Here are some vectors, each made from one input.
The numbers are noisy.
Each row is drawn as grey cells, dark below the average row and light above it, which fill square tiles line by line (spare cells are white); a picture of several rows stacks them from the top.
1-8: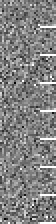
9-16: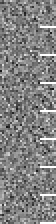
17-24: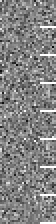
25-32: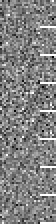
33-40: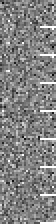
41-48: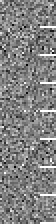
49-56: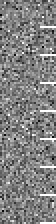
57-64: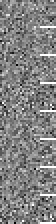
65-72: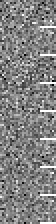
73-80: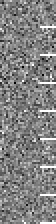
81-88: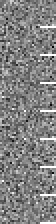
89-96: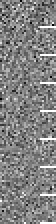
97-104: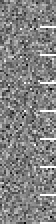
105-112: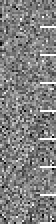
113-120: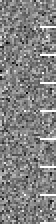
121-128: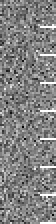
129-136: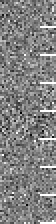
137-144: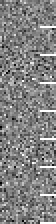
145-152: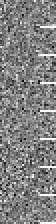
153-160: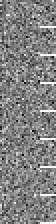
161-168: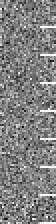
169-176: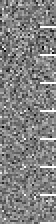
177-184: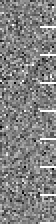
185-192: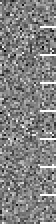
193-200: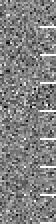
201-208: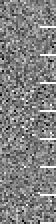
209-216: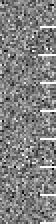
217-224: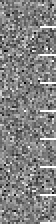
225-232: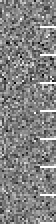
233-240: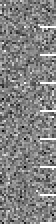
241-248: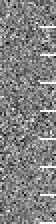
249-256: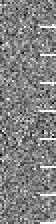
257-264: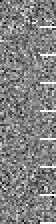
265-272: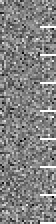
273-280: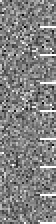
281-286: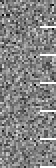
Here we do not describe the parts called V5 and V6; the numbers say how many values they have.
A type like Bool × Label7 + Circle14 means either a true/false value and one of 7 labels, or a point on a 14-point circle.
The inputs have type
((Circle8 + Unit) × V5 + Tree9) × Line7 + V6.
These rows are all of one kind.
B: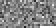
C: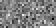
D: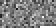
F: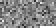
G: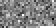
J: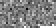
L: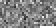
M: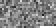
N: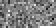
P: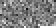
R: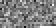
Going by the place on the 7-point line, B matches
F, L, M and R.
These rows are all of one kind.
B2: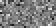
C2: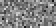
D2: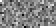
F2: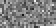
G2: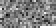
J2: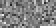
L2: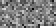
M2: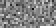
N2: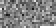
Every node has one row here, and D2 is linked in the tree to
J2 and N2.
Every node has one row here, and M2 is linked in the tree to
C2 and N2.
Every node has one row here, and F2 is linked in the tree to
B2.
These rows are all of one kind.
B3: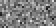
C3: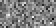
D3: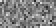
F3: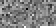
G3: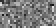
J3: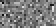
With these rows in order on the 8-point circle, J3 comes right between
F3 and G3.
